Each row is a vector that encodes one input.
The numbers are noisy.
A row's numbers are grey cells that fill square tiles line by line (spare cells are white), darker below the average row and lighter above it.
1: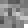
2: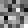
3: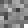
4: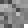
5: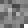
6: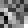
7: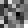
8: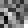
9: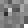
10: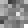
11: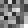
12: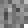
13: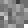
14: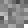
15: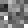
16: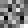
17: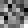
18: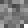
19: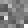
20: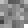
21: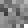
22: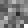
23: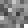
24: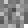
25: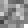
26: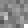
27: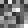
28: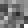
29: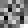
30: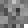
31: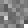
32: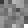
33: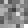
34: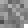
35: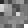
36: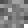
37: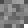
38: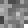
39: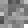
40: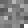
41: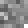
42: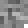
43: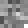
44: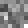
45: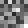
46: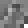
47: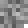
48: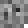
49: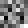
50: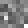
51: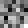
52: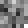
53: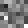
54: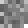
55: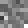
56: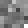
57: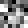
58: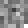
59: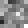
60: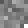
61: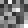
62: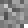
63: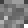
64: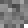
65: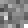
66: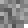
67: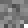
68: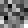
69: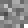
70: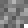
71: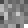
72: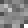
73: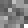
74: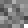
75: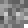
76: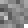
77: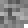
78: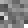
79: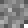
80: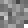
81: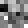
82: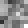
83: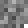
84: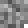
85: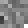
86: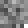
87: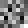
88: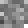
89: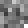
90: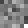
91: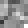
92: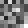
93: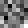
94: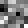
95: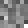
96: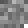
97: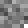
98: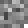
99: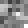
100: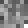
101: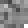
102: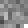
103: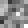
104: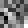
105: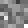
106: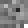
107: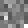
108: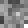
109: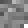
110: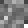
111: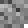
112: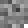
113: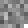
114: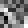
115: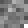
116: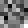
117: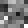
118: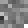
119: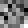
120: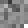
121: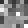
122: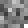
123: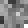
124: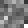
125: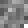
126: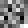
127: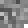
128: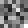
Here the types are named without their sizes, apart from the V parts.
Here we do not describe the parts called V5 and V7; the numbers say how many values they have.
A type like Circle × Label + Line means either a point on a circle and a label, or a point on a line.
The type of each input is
Bool × (Circle + Unit) × V7 + V5.
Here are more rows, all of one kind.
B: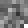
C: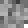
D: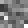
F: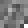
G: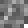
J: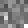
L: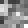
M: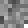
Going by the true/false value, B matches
F and G.
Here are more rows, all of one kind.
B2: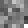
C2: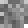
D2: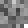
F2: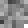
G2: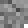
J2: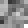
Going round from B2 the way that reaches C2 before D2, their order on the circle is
B2, C2, G2, F2, J2, D2.
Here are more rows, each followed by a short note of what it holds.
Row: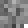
a point on a circle, a true/false value and a value of V7
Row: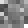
a point on a circle, a true/false value and a value of V7
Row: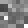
a true/false value and a value of V7
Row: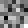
a value of V5
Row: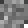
a true/false value and a value of V7
